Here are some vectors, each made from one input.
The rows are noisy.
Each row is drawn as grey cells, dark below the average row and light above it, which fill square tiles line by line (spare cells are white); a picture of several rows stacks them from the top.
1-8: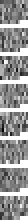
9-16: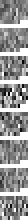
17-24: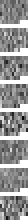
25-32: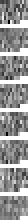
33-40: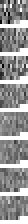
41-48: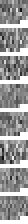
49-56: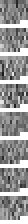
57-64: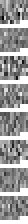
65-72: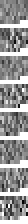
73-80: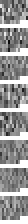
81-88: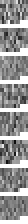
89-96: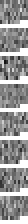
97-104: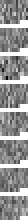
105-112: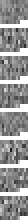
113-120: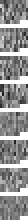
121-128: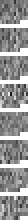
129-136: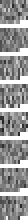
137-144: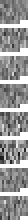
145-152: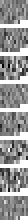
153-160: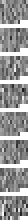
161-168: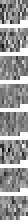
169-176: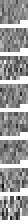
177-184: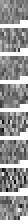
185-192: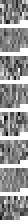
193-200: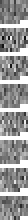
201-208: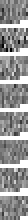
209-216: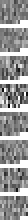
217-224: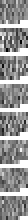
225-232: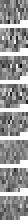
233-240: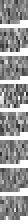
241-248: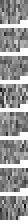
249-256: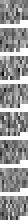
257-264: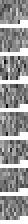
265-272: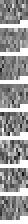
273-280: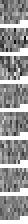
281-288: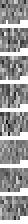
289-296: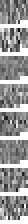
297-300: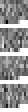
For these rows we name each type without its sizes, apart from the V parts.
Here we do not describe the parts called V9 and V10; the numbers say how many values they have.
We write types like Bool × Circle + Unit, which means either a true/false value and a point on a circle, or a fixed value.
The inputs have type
(Bool × Bool × Bool + V10) × (Line + V9).
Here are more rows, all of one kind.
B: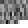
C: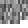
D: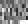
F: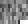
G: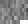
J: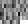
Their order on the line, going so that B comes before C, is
B, J, G, C, F, D.
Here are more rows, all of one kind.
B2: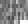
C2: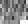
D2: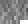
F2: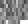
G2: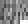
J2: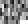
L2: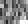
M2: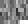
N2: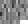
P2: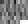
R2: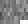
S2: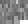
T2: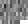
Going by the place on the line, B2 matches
D2, G2, L2 and S2.
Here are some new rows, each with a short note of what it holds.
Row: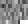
a point on a line and three true/false values
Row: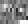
a point on a line and a value of V10
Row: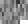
a point on a line and a value of V10
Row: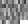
a point on a line and three true/false values
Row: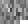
a point on a line and a value of V10
